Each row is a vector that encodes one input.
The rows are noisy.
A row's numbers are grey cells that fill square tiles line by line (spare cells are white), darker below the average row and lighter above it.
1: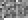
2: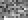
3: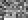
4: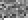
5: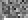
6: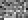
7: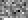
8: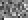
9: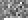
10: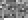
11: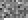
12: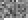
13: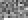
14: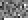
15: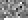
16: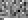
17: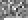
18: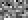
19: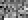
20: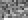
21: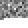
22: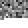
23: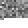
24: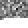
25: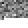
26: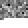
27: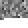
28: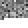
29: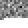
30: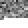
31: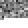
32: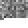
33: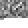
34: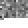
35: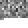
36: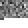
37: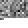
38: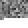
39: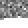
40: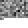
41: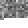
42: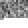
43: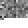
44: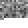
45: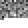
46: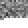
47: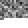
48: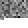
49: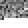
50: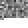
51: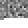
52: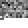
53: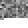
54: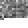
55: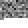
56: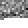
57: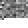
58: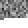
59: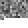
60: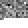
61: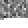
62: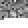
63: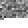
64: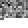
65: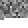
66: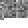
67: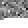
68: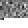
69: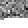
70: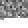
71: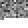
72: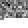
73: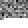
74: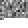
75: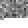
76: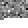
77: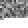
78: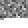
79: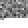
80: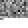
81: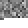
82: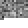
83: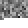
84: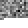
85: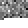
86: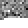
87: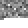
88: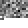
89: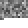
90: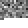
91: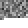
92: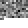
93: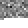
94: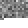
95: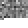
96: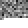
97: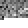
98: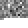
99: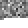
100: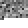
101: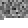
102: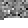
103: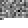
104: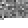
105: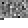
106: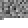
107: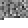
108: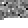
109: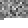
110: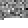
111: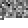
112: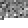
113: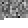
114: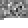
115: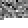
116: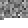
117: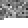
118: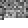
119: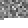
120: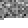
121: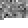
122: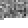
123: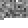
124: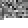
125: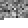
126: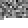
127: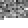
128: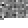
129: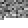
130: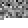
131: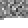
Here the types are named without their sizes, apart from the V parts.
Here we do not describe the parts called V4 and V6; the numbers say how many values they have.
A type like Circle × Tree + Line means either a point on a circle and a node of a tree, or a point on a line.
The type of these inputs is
(Bool × V6 + Tree) × V4.
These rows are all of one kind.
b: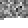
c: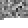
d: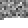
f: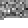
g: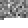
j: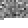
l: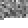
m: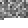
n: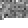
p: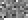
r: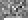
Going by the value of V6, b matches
c, d and j.
